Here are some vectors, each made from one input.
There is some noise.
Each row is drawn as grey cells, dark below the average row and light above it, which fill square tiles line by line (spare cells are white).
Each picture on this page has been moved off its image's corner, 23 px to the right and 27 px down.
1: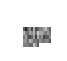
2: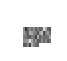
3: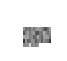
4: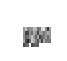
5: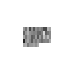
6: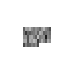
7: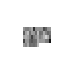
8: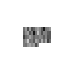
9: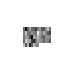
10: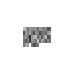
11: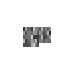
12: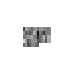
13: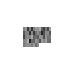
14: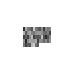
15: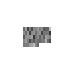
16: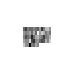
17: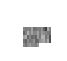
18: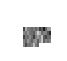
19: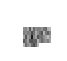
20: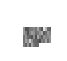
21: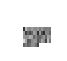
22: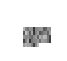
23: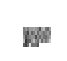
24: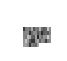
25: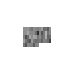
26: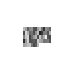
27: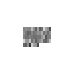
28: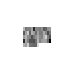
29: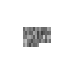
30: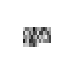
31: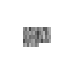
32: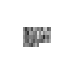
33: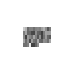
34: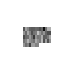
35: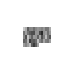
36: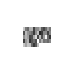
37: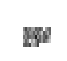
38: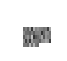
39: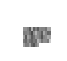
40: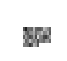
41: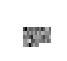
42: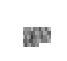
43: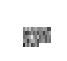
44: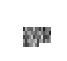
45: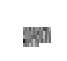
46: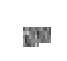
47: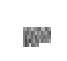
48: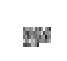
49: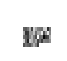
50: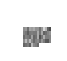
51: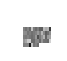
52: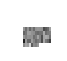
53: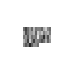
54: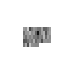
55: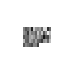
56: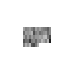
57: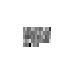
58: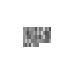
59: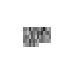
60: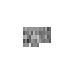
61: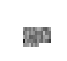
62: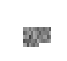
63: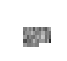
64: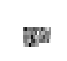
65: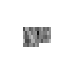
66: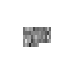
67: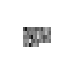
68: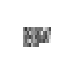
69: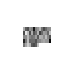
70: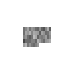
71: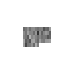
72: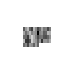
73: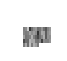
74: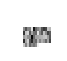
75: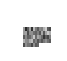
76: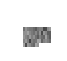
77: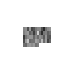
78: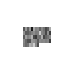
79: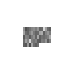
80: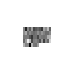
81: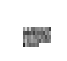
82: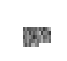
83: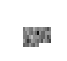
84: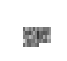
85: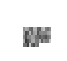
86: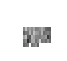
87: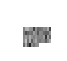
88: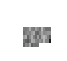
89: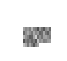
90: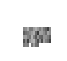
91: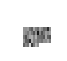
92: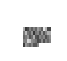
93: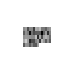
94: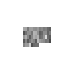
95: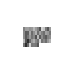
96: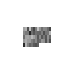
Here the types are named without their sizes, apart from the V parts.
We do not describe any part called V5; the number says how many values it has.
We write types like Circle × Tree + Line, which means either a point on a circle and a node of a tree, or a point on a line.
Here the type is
Line × (Line + V5).
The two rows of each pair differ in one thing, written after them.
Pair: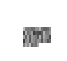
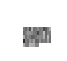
the place on the line
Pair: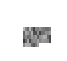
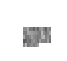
the place on the line
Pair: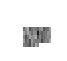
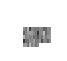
the value of V5
